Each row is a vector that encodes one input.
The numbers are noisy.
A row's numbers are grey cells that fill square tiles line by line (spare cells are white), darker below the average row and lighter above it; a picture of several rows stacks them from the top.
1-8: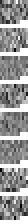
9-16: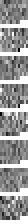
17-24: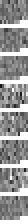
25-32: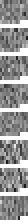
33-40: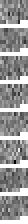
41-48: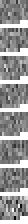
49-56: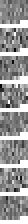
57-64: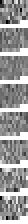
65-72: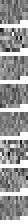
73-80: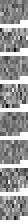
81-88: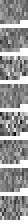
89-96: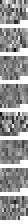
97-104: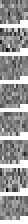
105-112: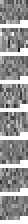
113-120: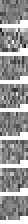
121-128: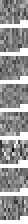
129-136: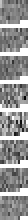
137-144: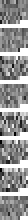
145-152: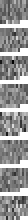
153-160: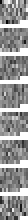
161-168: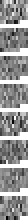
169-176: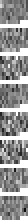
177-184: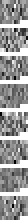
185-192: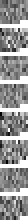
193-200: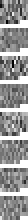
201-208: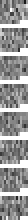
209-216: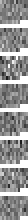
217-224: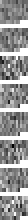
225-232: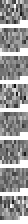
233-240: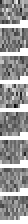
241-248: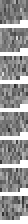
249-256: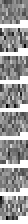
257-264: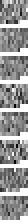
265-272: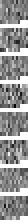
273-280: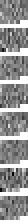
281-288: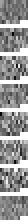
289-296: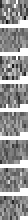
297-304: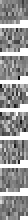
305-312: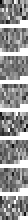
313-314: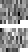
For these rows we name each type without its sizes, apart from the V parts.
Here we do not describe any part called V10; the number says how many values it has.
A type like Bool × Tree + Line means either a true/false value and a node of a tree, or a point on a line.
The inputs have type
Bool × V10 + List(Line).
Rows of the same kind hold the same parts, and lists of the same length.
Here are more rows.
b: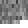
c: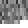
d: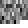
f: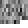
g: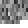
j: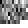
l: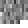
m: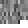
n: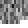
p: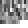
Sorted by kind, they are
b, c, g, m
d, f, j
l
n
p

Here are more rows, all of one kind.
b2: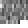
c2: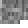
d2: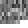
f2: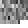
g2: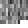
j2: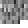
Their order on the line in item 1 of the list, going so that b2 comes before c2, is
b2, f2, d2, c2, g2, j2.
